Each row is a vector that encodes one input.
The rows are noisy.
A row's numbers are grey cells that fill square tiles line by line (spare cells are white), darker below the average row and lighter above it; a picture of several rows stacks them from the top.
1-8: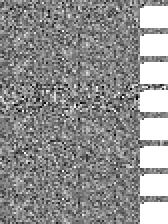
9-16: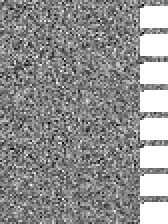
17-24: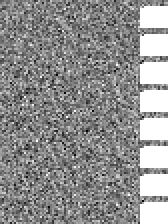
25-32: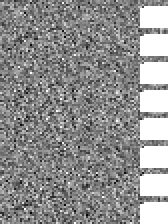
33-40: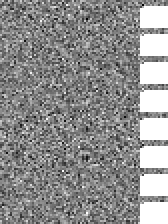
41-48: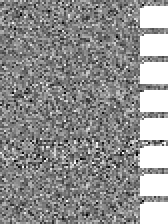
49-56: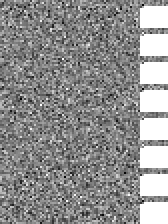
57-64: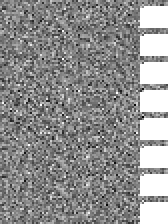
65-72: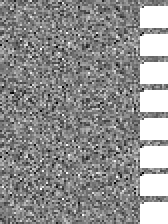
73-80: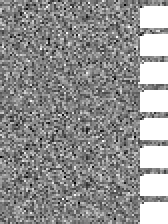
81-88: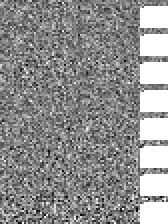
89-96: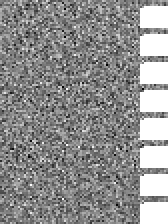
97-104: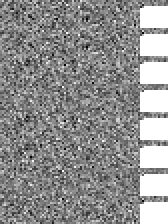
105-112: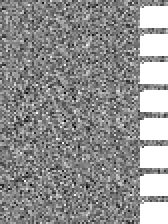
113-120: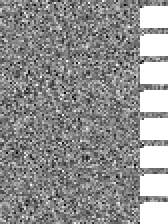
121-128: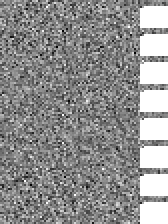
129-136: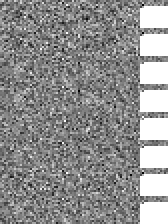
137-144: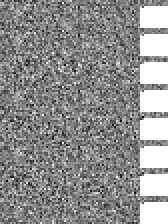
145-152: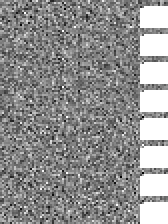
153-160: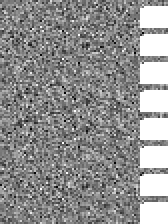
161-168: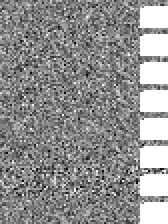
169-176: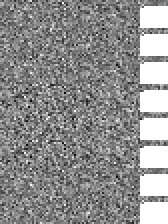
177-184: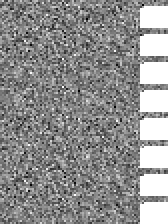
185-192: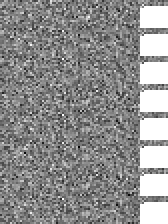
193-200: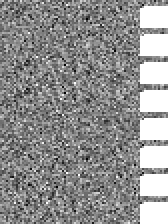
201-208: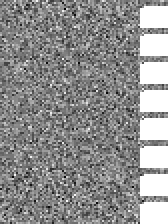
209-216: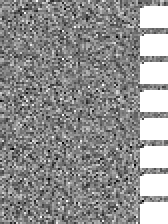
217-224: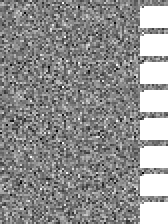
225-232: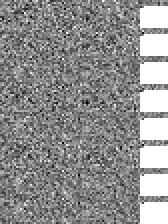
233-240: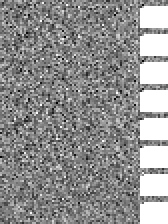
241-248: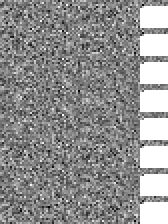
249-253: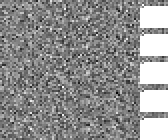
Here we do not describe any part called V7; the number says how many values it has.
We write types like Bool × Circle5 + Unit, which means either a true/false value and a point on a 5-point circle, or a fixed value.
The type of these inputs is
Bool × (Line9 + V7) + List2(Line4 × Line5).
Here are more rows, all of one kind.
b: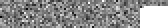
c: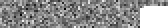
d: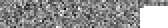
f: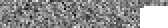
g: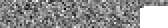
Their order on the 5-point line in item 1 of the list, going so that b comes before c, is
b, c, f, g, d.
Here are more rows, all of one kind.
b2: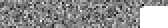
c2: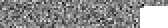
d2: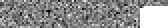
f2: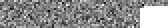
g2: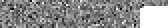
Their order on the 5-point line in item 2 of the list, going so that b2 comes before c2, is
g2, d2, b2, c2, f2.
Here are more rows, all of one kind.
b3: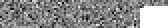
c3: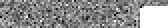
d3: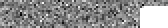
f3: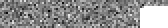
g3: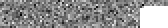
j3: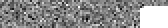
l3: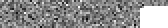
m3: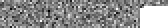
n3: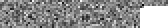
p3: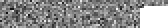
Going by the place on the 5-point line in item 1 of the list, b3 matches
c3, f3, j3 and l3.
